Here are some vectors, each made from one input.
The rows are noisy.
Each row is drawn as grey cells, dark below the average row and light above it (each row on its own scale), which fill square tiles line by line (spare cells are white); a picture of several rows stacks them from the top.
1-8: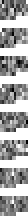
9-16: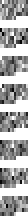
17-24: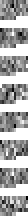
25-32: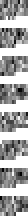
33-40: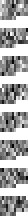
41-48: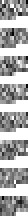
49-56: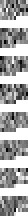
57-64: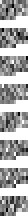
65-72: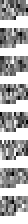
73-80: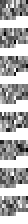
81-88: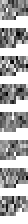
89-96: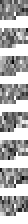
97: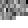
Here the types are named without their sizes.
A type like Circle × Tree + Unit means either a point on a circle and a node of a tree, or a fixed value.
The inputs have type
Circle × Circle + Line.
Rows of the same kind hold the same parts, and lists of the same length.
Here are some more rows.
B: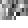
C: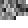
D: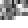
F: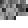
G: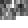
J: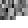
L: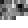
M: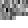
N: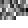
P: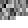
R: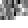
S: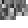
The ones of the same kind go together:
B, C, F, N
D, G, J, L, M, P, R, S

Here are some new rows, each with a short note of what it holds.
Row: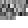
a point on each of two circles
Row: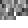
a point on a line
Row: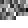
a point on a line
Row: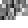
a point on each of two circles
